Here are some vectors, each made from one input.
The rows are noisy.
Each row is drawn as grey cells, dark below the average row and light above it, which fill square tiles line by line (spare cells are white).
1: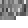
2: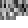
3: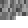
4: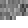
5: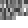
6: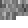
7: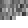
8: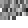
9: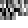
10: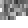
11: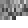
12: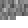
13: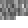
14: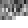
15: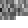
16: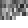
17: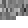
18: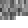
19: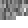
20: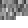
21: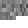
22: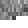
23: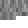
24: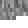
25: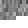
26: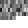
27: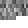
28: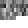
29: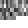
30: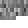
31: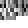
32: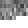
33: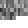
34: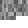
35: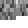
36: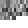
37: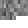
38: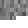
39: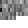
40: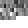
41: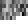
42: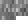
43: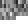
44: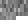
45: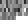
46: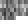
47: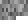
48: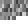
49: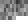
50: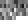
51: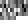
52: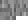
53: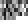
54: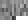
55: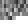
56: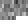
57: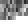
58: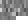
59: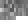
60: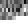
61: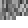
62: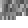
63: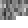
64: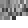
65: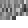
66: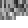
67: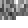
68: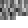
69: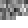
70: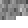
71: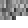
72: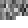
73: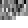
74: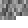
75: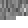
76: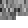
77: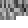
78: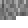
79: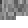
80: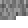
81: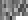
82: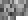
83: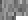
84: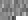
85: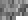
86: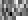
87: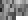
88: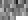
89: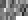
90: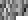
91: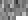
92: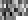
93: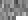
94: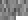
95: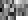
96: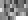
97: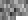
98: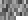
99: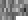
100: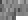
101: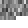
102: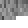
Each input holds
either a point on a 5-point line and a true/false value, or a list of up to three points on a 4-point line.
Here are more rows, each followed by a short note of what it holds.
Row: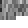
a point on a 5-point line and a true/false value
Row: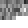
the empty list
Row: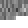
a list of two items
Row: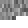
a point on a 5-point line and a true/false value
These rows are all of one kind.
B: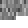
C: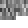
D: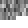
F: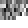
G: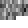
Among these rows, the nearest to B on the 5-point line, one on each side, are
C and F.
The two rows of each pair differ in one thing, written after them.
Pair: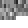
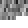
the place on the 5-point line
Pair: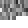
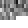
the place on the 5-point line
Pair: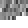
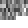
the true/false value
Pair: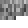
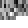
the place on the 5-point line
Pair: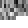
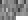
the true/false value
